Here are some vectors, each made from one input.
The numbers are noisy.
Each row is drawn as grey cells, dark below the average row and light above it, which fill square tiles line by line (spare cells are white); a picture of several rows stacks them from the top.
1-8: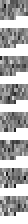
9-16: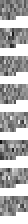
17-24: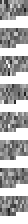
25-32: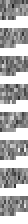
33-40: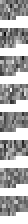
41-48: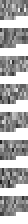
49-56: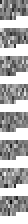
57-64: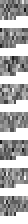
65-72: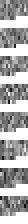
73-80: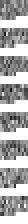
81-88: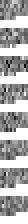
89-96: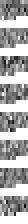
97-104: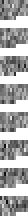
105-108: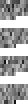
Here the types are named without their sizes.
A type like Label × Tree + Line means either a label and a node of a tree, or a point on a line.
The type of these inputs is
Bool × Line + Tree.
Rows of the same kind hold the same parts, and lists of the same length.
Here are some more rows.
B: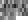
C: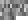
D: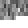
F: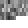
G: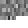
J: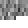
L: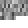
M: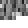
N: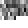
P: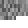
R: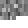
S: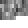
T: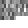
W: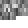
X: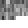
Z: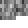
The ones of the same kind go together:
B, C, D, L, M, S, T, X, Z
F, G, J, N, P, R, W

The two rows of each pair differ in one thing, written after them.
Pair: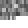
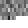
the place on the line
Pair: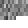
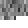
the place on the line
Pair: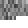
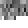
the place on the line
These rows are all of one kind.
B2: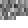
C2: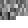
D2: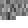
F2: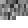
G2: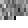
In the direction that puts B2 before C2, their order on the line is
B2, D2, C2, F2, G2.
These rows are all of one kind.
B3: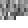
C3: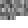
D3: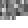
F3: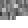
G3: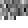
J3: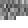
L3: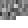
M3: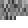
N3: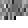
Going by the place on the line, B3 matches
D3 and F3.
